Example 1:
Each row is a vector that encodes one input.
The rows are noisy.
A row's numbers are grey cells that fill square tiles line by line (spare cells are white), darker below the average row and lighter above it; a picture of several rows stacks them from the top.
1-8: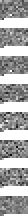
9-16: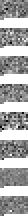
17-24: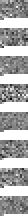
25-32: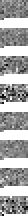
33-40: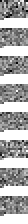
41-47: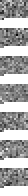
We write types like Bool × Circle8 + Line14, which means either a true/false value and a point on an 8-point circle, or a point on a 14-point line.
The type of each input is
Tree8 + Unit.
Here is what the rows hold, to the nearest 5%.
About 5% of them hold a fixed value. The rest hold a node of an 8-node tree.
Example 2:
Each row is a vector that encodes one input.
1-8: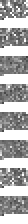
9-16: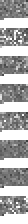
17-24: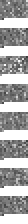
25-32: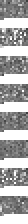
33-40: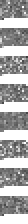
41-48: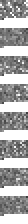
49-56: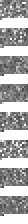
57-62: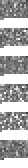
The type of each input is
Line4 × Line5.
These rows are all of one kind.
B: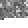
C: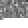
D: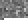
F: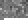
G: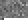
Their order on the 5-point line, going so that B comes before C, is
G, B, F, D, C.
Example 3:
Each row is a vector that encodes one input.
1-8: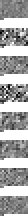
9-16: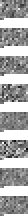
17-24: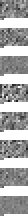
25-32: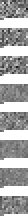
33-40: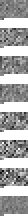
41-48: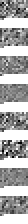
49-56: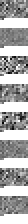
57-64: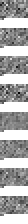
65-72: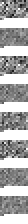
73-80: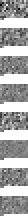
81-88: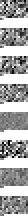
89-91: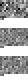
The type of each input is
Tree8 + Unit.
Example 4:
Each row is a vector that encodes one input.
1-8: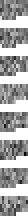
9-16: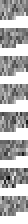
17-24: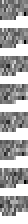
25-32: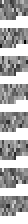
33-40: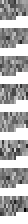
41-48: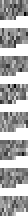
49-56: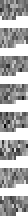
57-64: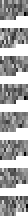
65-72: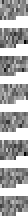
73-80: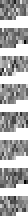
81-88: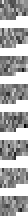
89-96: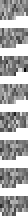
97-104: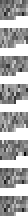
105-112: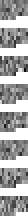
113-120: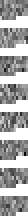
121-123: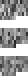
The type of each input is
Line11.
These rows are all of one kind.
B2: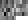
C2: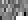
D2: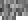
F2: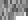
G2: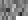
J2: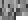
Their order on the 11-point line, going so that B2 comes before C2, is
F2, J2, D2, G2, B2, C2.
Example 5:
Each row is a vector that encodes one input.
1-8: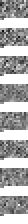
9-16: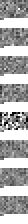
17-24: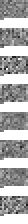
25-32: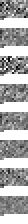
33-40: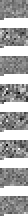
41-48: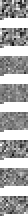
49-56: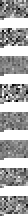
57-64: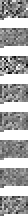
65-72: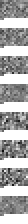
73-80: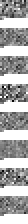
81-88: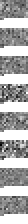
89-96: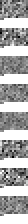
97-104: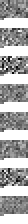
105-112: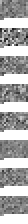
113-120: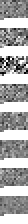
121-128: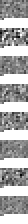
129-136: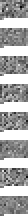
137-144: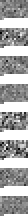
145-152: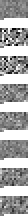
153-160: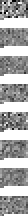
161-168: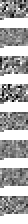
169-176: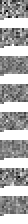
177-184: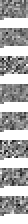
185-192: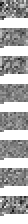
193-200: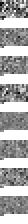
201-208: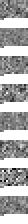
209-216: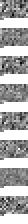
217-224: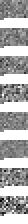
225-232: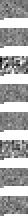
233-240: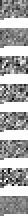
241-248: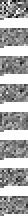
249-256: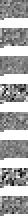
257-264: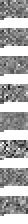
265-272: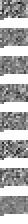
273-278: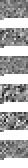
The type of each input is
Label12.
